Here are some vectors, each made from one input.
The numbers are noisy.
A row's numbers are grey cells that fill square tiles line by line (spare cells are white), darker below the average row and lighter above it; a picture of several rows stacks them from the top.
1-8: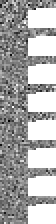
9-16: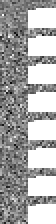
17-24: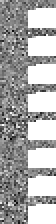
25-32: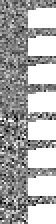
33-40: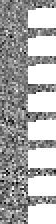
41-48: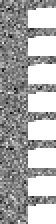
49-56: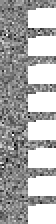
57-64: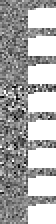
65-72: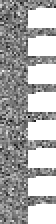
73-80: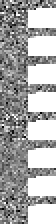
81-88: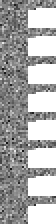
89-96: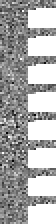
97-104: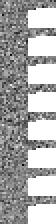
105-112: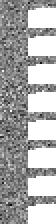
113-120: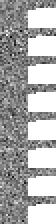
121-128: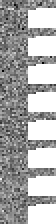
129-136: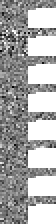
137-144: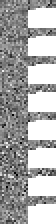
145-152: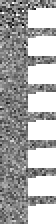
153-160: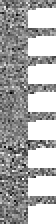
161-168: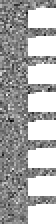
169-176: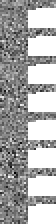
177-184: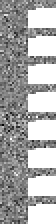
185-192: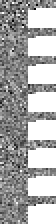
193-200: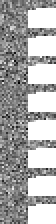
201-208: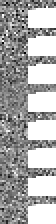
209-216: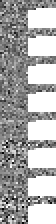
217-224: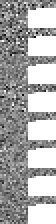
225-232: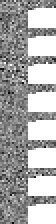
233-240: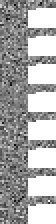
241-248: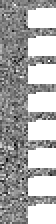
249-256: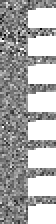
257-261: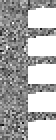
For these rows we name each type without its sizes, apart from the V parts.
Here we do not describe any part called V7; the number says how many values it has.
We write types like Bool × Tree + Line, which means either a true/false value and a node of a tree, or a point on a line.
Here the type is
(Bool × Label × Label × Label × Label × V7 + Unit) × Label.
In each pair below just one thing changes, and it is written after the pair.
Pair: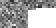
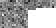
the true/false value
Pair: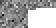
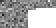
the value of V7
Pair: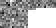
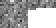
one of the five labels
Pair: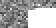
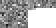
the true/false value
